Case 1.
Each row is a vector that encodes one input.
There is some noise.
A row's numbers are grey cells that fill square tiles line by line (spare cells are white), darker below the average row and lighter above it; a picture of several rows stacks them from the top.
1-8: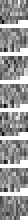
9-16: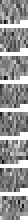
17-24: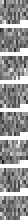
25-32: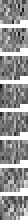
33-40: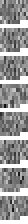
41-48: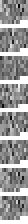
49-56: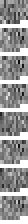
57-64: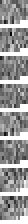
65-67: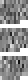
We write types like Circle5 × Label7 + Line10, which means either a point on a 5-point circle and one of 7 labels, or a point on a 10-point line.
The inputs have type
Label7.
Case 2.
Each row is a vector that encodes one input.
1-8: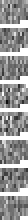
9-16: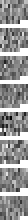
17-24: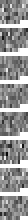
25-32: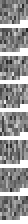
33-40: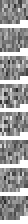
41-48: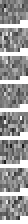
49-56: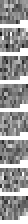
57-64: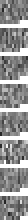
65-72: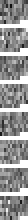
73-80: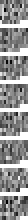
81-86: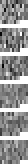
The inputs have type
Line9.
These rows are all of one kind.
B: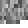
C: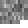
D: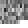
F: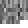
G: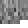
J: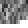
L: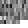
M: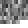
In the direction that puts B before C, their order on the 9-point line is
D, B, C, G, F, J, M, L.
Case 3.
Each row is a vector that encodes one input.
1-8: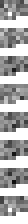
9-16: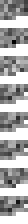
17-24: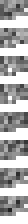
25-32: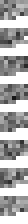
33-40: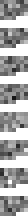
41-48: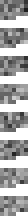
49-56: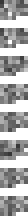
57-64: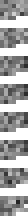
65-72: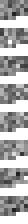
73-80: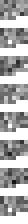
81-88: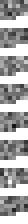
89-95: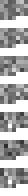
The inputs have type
Label7.
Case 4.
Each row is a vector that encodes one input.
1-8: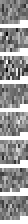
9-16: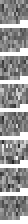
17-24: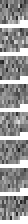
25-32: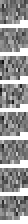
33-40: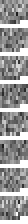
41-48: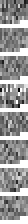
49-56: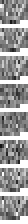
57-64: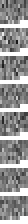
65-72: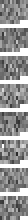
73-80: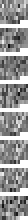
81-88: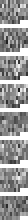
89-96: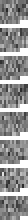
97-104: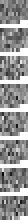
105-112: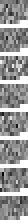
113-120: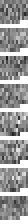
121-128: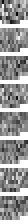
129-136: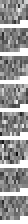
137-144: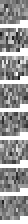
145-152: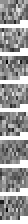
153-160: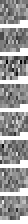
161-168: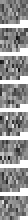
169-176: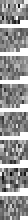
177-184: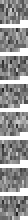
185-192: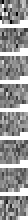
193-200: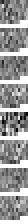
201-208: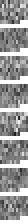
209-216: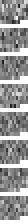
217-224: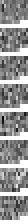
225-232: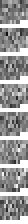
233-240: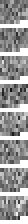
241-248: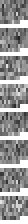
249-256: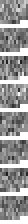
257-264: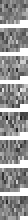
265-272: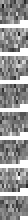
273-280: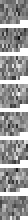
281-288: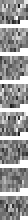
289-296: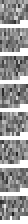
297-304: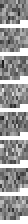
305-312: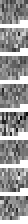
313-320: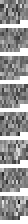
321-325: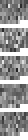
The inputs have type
Line11.
